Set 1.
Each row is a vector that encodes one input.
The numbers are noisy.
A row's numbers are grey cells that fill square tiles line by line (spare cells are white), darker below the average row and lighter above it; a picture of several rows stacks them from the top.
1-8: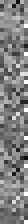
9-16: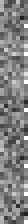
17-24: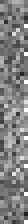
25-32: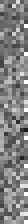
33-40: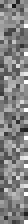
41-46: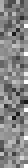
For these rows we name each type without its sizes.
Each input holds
three true/false values.
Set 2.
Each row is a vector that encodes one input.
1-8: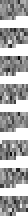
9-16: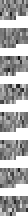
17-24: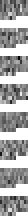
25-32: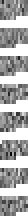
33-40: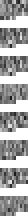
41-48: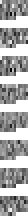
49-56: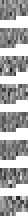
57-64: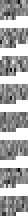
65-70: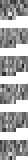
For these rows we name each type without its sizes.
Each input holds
a node of a tree.
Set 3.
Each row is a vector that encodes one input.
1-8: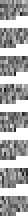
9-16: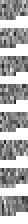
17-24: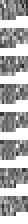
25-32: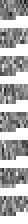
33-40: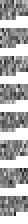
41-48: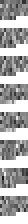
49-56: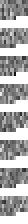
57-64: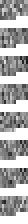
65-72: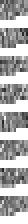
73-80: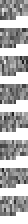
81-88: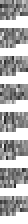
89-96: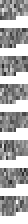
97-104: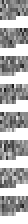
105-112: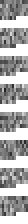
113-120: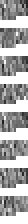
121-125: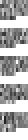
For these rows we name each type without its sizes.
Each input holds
a point on a circle.
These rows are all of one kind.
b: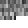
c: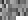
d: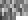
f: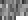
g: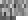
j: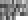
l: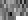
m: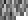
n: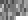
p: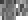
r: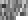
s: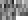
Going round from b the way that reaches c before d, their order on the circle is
b, f, c, p, n, s, j, r, g, d, m, l.
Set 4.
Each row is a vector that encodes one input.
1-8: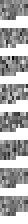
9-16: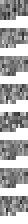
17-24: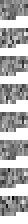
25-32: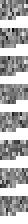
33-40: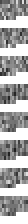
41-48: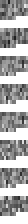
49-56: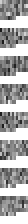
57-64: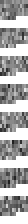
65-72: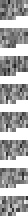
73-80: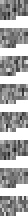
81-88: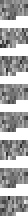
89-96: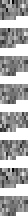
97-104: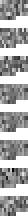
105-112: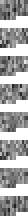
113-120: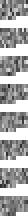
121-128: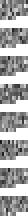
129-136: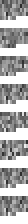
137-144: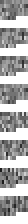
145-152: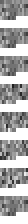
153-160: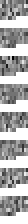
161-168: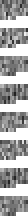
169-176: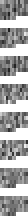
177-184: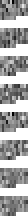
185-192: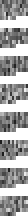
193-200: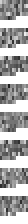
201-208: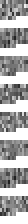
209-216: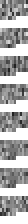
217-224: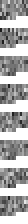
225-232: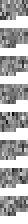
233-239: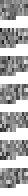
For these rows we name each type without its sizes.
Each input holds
a point on a circle.
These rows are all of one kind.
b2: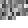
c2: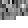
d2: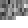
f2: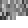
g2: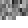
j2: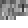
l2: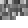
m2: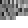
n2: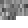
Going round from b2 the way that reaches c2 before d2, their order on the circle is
b2, n2, j2, f2, l2, g2, c2, m2, d2.
